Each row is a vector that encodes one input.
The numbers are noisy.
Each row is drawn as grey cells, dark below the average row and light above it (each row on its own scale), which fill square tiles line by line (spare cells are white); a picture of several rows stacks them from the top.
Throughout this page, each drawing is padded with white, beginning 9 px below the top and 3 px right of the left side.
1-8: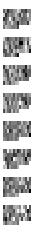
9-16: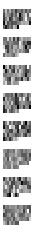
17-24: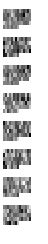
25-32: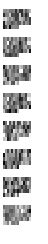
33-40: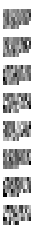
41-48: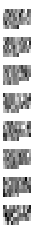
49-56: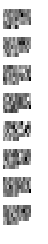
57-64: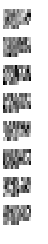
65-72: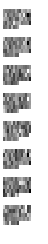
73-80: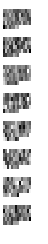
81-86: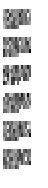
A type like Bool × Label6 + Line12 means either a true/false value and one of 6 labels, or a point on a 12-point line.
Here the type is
Bool × List2(Line5).
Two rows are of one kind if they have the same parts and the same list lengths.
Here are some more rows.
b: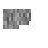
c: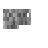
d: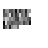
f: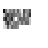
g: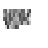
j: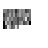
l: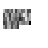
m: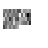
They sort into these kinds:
b, d, j
c
f, g, l, m

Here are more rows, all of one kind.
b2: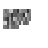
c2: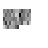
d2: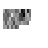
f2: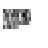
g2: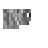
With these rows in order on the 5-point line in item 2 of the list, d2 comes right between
c2 and g2.
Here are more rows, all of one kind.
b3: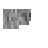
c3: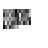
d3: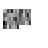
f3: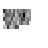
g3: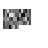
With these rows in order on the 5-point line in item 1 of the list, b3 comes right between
d3 and g3.
